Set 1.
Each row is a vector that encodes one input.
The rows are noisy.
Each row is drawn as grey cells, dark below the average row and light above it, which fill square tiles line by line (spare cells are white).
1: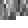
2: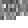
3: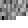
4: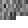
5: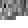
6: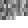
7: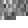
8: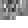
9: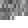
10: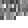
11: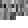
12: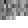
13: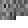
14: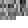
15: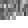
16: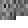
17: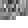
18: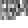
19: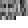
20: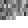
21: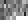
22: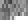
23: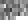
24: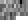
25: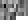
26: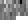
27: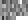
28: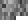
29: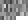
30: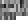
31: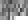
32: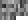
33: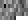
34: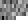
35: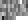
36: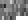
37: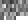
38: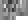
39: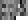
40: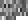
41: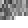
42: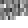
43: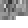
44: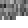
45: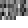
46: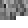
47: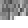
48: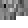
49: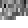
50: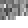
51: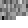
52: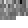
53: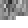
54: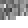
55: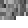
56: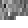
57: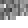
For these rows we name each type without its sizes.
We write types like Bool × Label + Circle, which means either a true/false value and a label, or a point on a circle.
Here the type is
Circle + Label.
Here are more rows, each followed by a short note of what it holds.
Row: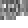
a point on a circle
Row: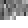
a point on a circle
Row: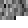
a label
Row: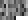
a label
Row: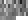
a label
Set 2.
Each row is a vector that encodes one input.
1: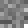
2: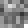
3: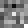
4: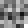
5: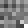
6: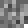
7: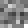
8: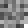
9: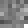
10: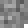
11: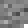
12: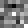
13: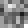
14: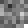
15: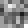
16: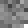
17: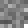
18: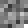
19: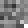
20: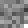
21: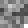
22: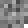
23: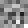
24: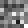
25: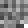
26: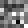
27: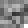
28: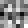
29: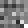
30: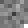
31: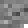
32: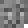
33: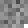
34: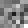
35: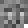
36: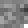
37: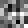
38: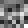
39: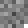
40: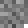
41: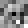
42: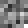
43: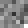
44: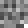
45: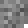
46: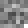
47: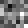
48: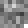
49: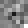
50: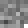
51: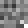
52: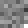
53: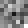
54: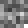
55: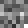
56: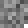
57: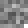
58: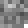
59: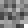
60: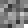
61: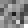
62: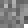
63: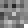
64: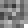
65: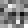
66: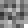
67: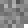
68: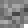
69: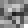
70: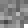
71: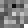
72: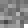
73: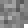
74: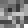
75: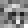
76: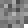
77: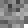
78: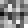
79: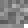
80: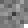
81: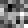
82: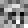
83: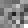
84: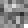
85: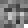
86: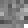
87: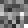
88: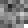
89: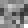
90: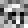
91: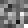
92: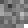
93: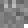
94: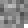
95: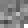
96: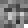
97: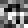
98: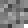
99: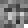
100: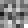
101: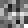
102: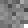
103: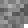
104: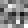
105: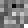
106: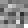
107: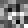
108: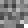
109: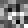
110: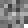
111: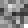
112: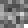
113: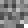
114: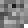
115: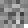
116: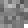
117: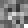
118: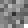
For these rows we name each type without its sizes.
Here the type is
Bool × Bool × Bool × Bool + Line.
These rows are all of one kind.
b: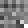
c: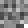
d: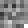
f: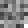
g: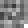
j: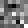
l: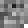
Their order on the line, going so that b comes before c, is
f, b, c, j, g, d, l.
